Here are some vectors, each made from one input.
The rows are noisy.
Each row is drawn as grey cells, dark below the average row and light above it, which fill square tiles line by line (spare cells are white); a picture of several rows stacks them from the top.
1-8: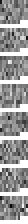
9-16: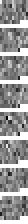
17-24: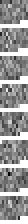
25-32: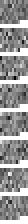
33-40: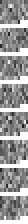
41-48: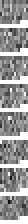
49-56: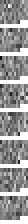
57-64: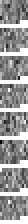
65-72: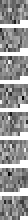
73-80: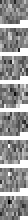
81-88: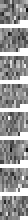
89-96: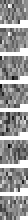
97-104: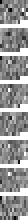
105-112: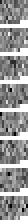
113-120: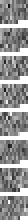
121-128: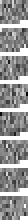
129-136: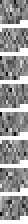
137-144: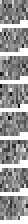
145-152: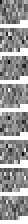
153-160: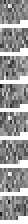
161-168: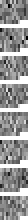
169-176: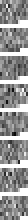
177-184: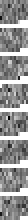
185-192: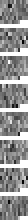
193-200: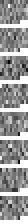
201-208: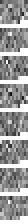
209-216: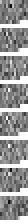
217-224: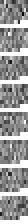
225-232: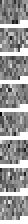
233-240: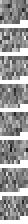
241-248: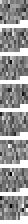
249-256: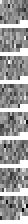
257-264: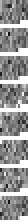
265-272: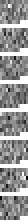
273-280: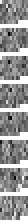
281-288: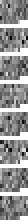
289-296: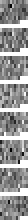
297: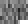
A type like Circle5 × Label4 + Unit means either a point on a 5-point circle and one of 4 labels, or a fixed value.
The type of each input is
Bool × Bool × Bool × Bool + (Label8 + Line7) × Tree12.
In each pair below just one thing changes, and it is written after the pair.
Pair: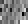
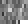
the node of the tree
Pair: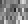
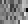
the node of the tree
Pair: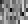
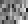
the node of the tree
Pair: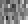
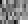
the node of the tree
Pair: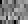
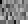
the label
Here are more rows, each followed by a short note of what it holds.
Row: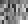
one of 8 labels and a node of a 12-node tree
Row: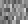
a point on a 7-point line and a node of a 12-node tree
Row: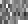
four true/false values
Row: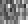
one of 8 labels and a node of a 12-node tree
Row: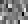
a point on a 7-point line and a node of a 12-node tree
